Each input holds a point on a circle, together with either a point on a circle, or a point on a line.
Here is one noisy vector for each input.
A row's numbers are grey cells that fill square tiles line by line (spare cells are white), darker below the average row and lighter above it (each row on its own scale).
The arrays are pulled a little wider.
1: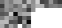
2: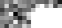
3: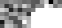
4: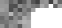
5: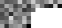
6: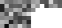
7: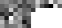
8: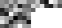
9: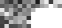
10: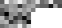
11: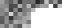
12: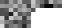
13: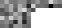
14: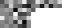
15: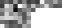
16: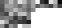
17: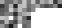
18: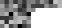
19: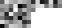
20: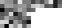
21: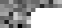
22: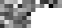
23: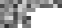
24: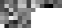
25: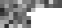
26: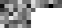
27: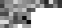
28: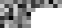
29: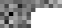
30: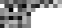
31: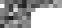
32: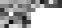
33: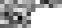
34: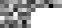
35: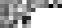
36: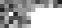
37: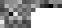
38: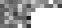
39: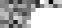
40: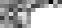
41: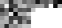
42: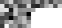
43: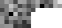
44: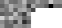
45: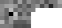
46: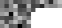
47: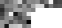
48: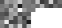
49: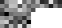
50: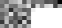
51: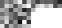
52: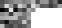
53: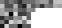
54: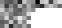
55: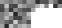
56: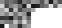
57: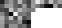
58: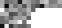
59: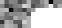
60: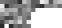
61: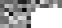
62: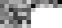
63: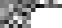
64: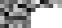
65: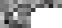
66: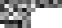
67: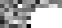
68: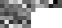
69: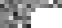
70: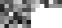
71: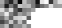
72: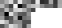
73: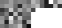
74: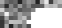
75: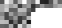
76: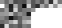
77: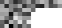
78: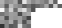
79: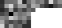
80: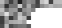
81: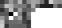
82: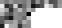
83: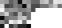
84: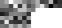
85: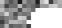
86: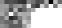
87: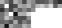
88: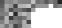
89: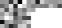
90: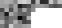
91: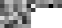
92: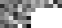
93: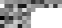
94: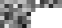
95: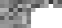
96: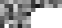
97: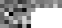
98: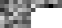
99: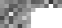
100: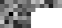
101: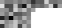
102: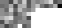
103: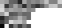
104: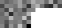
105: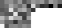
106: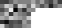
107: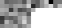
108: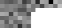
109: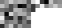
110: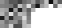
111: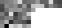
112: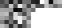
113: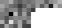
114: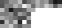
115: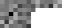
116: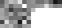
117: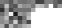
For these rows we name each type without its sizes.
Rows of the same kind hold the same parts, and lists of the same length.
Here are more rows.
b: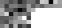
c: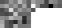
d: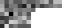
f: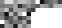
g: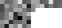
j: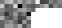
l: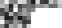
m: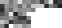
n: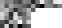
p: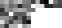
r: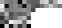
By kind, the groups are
b, c, d, n, r
f, g, j, l, m, p

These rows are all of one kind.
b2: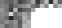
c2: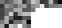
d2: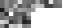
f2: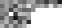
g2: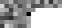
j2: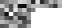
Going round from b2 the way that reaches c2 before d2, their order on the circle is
b2, f2, c2, d2, j2, g2.
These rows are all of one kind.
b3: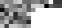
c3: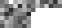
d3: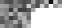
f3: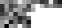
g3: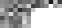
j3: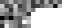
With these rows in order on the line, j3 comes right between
c3 and g3.
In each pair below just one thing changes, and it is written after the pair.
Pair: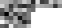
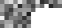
the place on the line
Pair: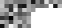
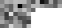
the place on the circle
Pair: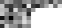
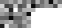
the place on the line
